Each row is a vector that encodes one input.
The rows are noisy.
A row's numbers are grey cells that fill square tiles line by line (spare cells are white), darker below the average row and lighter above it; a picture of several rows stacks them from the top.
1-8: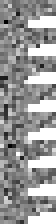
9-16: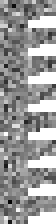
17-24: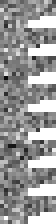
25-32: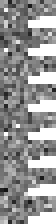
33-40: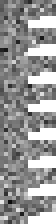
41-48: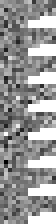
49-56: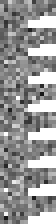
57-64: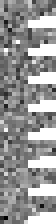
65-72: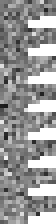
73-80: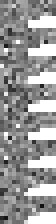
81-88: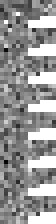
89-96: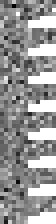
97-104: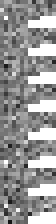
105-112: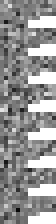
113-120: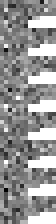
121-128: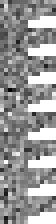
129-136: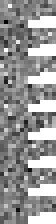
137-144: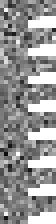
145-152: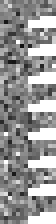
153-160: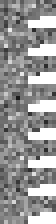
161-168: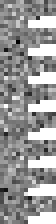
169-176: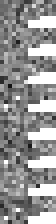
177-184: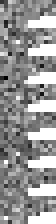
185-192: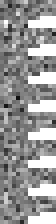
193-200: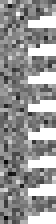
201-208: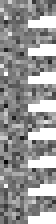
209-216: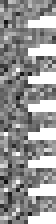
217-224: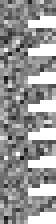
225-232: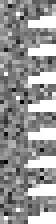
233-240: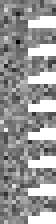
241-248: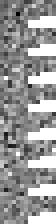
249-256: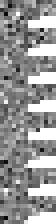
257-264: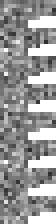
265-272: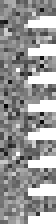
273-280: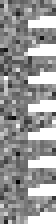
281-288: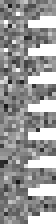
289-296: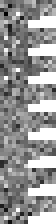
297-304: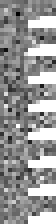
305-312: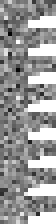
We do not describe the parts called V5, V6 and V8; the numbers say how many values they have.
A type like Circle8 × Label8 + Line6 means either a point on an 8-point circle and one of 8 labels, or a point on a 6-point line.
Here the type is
((Line7 + V5) × V6 + Tree9 × V8) × Tree11.
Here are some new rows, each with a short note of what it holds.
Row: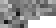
a point on a 7-point line, a node of an 11-node tree and a value of V6
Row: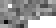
a point on a 7-point line, a node of an 11-node tree and a value of V6
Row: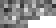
a node of an 11-node tree, a value of V5 and a value of V6
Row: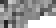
a point on a 7-point line, a node of an 11-node tree and a value of V6
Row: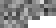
a point on a 7-point line, a node of an 11-node tree and a value of V6
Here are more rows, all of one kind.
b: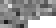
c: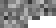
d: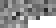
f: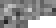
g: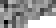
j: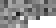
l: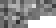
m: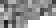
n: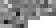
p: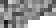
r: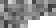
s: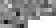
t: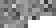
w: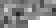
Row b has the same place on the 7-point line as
c, f, j and p.
